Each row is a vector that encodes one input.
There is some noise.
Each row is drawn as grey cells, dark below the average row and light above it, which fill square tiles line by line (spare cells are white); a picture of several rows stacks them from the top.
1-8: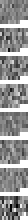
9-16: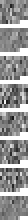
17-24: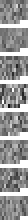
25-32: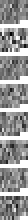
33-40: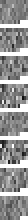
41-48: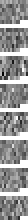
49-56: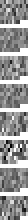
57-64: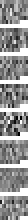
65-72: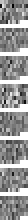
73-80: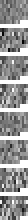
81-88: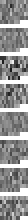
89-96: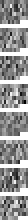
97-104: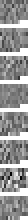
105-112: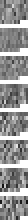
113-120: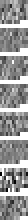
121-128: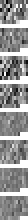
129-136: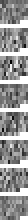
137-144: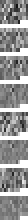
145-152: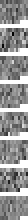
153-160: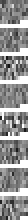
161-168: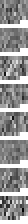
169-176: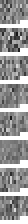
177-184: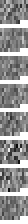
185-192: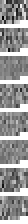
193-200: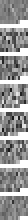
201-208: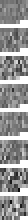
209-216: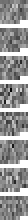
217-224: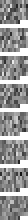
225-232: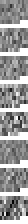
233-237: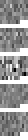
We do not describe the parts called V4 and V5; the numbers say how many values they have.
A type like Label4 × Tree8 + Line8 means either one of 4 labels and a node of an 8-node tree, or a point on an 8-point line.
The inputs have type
Line6 + (Line9 + Tree9) × V4 + V5.
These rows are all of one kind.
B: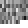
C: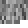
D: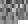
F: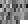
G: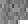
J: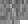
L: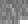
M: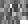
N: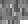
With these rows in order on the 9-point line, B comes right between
D and N.
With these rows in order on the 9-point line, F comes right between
G and L.
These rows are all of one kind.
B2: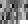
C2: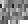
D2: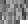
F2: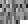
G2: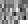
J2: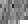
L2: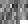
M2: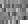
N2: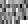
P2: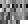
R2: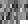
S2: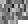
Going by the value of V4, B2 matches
G2, L2 and P2.
